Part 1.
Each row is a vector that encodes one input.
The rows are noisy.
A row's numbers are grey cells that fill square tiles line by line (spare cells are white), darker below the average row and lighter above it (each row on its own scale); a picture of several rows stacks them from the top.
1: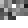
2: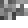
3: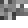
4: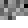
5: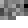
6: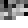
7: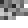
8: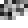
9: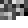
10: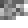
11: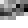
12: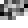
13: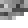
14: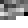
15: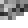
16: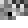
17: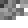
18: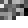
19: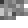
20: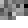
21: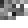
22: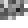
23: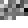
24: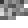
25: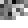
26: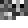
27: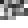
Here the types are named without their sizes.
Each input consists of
three true/false values.
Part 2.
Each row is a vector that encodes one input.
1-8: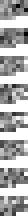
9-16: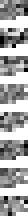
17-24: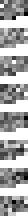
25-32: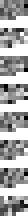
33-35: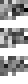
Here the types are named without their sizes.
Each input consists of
three true/false values.
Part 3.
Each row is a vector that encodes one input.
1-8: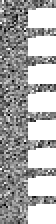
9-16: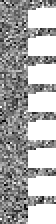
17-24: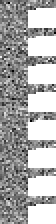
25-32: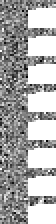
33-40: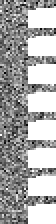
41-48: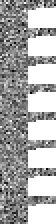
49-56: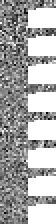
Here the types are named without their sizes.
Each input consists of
a label.
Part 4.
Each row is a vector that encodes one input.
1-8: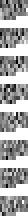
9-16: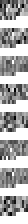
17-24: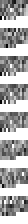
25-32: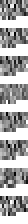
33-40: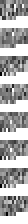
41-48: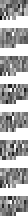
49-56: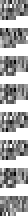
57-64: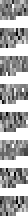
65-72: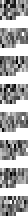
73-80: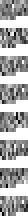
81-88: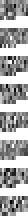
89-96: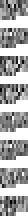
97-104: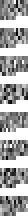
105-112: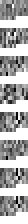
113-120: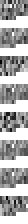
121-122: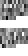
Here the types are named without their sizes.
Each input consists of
a label.
